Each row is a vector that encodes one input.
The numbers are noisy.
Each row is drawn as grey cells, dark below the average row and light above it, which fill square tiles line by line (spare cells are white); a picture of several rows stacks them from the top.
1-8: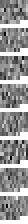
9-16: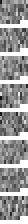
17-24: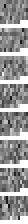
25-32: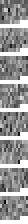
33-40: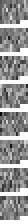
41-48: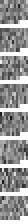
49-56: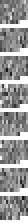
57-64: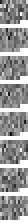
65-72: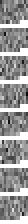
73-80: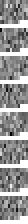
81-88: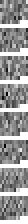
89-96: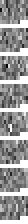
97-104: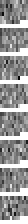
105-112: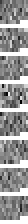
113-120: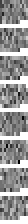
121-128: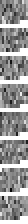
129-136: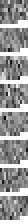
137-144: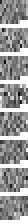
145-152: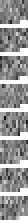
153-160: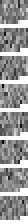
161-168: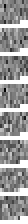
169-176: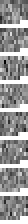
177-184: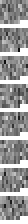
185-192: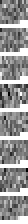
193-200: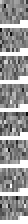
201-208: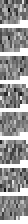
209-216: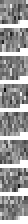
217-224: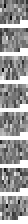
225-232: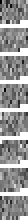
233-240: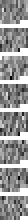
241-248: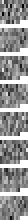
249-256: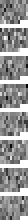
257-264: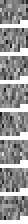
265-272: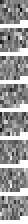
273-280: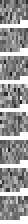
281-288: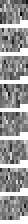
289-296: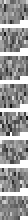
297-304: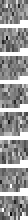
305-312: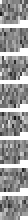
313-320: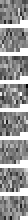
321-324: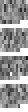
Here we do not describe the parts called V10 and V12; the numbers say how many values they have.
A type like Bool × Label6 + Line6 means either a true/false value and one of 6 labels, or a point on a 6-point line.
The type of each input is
Bool × V10 + (Circle6 + V12) × Line7.
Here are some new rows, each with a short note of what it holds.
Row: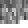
a point on a 7-point line and a value of V12
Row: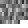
a true/false value and a value of V10
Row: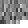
a point on a 6-point circle and a point on a 7-point line
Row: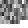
a point on a 7-point line and a value of V12
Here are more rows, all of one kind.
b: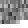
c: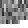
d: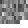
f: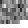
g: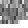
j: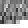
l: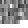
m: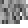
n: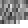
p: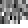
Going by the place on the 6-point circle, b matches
c, f, g and m.
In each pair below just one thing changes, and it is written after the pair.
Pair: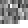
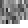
the place on the 7-point line
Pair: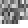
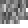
the place on the 6-point circle
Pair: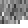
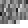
the place on the 6-point circle
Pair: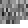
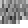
the place on the 7-point line
